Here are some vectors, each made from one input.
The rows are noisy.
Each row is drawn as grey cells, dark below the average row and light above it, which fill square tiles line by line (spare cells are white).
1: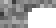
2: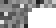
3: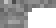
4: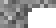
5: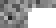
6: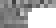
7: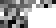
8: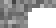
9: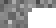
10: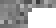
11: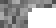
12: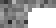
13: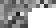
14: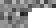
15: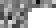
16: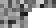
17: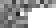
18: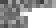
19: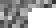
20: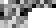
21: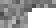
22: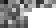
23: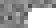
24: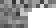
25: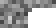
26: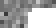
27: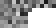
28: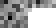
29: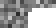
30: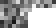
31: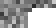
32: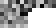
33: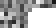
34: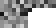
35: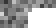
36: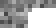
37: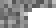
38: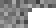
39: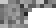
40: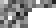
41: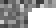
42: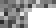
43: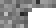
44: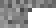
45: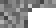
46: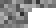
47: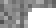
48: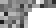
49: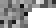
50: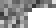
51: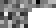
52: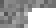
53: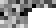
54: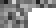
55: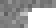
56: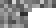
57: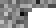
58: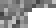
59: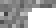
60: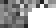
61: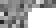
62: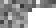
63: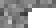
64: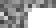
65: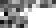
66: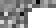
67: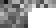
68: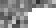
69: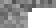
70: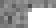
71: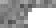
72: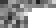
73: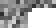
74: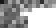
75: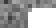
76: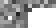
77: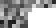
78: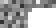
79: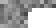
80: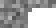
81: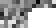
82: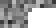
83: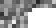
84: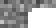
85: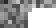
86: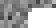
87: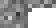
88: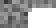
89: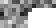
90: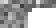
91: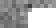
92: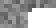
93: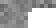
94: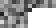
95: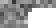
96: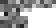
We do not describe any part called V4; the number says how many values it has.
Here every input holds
a point on a 7-point line, together with either a node of a 10-node tree, or a value of V4.
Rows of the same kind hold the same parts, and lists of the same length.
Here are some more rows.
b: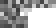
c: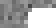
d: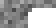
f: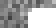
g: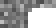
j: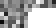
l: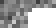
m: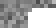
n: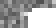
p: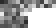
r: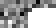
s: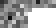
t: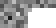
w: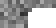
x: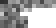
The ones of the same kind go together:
b, c, f, j, l, m, n, s, t, x
d, g, p, r, w

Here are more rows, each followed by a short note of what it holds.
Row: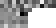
a point on a 7-point line and a node of a 10-node tree
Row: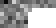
a point on a 7-point line and a node of a 10-node tree
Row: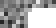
a point on a 7-point line and a value of V4
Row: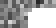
a point on a 7-point line and a value of V4
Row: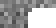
a point on a 7-point line and a node of a 10-node tree
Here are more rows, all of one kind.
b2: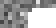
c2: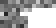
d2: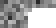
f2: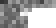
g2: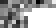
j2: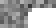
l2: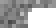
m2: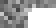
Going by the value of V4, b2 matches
c2 and j2.
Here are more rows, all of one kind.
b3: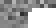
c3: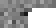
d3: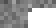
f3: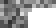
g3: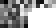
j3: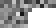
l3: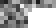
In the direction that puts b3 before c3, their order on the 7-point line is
d3, j3, l3, b3, c3, g3, f3.
